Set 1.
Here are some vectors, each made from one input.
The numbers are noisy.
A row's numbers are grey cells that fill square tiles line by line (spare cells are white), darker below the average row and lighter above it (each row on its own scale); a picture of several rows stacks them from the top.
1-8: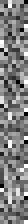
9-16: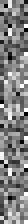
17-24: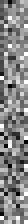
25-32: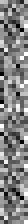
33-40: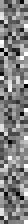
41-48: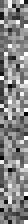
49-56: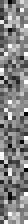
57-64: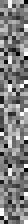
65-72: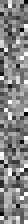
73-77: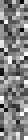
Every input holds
either a point on a 5-point line, or a point on an 11-point line.
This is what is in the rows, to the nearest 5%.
About 35% of them hold a point on a 5-point line. The rest hold a point on an 11-point line.
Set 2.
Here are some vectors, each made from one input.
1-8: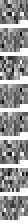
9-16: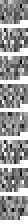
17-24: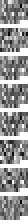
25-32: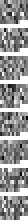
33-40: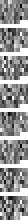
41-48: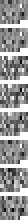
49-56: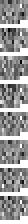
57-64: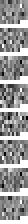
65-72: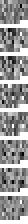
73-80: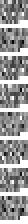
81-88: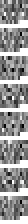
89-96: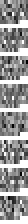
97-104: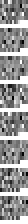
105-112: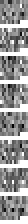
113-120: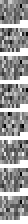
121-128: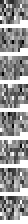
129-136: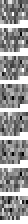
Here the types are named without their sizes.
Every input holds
a true/false value, together with either a fixed value, or a node of a tree.
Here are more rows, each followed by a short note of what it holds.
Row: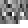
a true/false value
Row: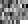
a true/false value
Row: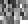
a node of a tree and a true/false value
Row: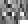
a true/false value
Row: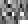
a true/false value
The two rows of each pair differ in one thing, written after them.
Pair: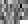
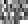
the node of the tree
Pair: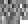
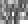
the true/false value
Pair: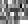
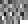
the true/false value
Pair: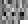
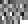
the node of the tree
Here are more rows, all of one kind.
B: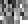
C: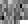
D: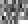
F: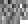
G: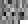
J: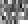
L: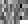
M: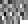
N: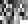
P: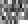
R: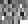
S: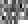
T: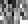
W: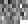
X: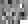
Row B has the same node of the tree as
J, P, S and T.
